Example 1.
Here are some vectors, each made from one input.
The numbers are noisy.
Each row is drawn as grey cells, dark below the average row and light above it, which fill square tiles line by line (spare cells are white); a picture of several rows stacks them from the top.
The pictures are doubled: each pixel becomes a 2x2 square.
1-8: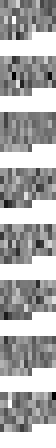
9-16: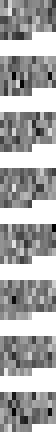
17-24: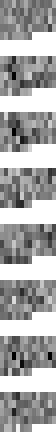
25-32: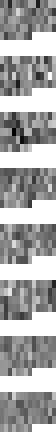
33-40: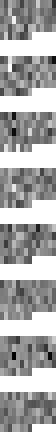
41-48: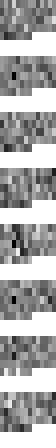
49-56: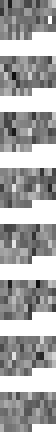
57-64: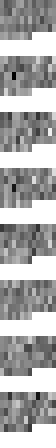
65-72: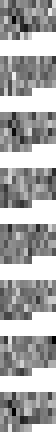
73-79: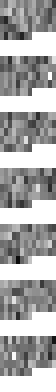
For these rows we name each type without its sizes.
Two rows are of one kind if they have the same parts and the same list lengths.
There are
2 kinds of row.
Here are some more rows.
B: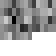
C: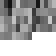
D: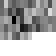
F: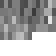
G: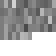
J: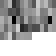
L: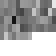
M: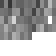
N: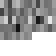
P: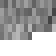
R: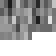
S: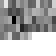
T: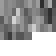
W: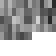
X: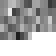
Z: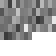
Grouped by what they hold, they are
B, C, D, F, G, J, L, M, N, P, R, S, X
T, W, Z

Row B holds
a point on a circle and a node of a tree.
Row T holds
a node of a tree.
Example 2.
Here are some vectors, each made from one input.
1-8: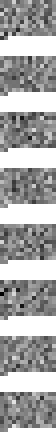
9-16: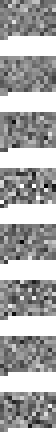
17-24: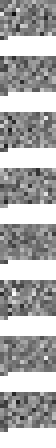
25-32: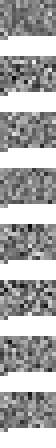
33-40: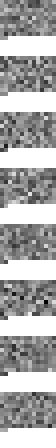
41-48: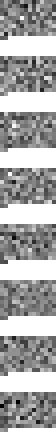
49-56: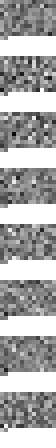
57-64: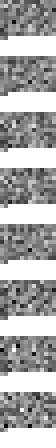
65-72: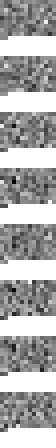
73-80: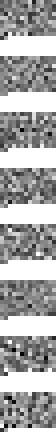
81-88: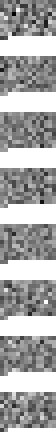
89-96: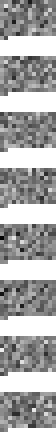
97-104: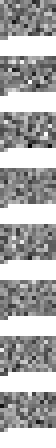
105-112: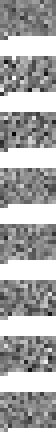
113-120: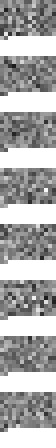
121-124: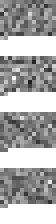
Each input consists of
a point on a 15-point circle and three true/false values.
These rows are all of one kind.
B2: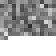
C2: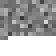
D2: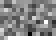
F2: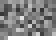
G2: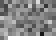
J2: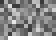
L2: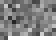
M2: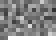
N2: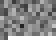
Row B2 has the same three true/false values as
F2 and G2.
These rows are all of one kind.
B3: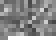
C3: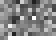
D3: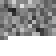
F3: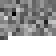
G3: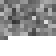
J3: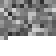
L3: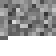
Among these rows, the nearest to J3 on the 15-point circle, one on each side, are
C3 and F3.
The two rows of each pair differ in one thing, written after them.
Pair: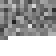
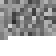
the place on the 15-point circle
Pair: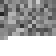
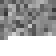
one of the three true/false values
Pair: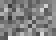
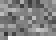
the place on the 15-point circle
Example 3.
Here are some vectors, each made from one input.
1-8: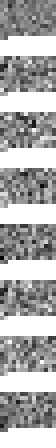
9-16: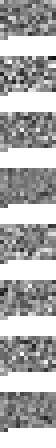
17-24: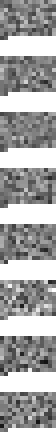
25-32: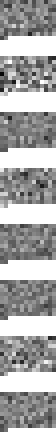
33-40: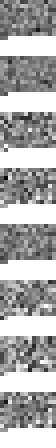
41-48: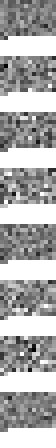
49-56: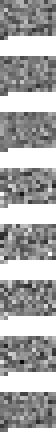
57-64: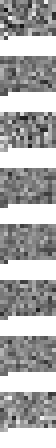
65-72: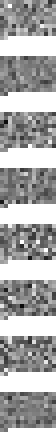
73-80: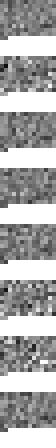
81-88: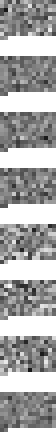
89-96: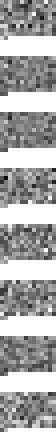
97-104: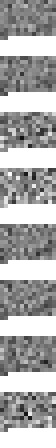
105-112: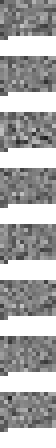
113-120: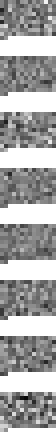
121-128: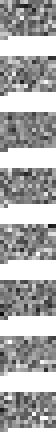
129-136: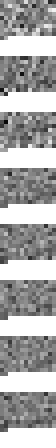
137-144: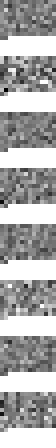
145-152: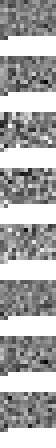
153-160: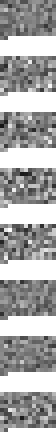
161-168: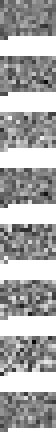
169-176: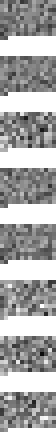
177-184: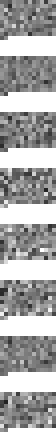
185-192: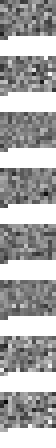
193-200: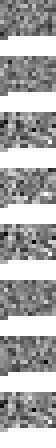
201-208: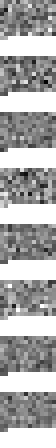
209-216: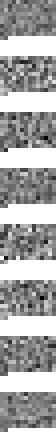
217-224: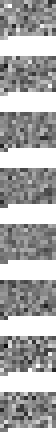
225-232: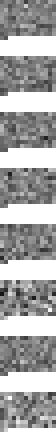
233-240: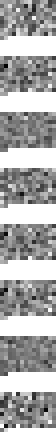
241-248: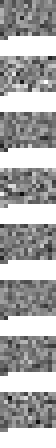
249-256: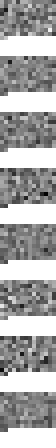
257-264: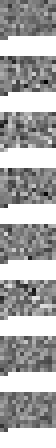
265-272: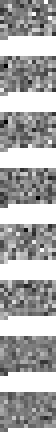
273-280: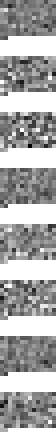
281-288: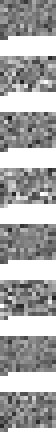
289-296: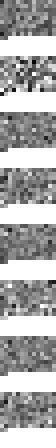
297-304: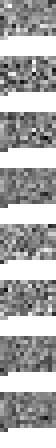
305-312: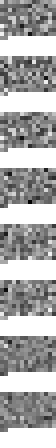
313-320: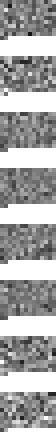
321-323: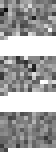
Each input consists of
either a point on a 9-point circle, or a point on a 10-point line.
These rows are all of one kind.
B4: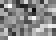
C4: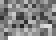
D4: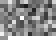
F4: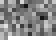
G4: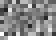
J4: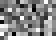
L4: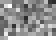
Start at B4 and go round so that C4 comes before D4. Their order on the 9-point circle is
B4, L4, C4, G4, J4, F4, D4.
